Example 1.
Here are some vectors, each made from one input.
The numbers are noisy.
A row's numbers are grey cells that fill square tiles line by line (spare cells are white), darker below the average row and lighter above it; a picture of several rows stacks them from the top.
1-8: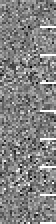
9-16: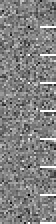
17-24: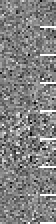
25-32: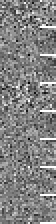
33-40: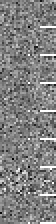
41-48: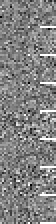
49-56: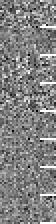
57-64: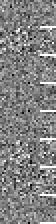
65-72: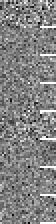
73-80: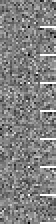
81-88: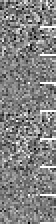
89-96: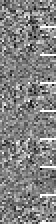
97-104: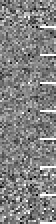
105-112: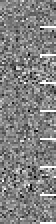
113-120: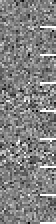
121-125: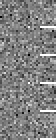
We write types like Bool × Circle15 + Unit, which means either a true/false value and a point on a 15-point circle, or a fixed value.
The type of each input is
Line8 + List2(Circle6).
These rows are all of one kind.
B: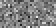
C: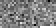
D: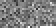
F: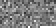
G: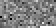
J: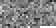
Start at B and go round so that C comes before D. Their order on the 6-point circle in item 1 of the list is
B, C, D, G, F, J.
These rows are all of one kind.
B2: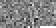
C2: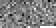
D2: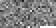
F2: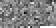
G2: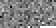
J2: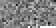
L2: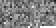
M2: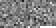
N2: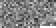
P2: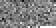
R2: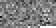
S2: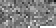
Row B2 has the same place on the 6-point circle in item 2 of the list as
D2, J2 and M2.
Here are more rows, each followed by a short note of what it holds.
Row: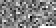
a point on an 8-point line
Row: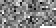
a point on an 8-point line
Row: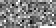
a point on an 8-point line
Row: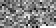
a point on an 8-point line
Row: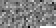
a list of one item
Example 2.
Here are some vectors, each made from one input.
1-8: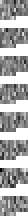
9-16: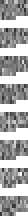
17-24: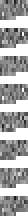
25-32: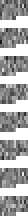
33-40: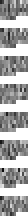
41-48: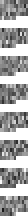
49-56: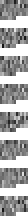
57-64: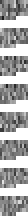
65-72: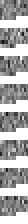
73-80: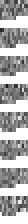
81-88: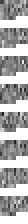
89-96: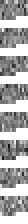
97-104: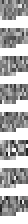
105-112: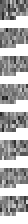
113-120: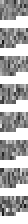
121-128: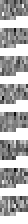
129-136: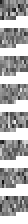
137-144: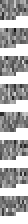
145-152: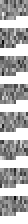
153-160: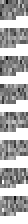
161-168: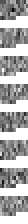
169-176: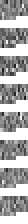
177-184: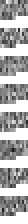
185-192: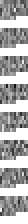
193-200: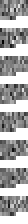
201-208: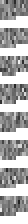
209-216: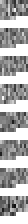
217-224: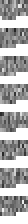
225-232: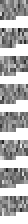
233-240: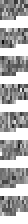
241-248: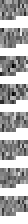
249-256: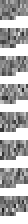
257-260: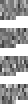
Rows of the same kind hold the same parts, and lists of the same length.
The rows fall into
2 kinds.
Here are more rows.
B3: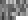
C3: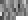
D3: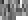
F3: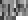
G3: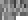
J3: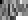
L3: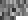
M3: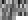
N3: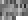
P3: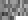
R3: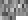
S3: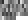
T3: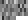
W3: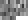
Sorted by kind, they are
B3, C3, D3, F3, J3, L3, M3, P3, R3, S3, T3, W3
G3, N3

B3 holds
a point on a 17-point circle.
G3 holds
a node of each of two 10-node trees.
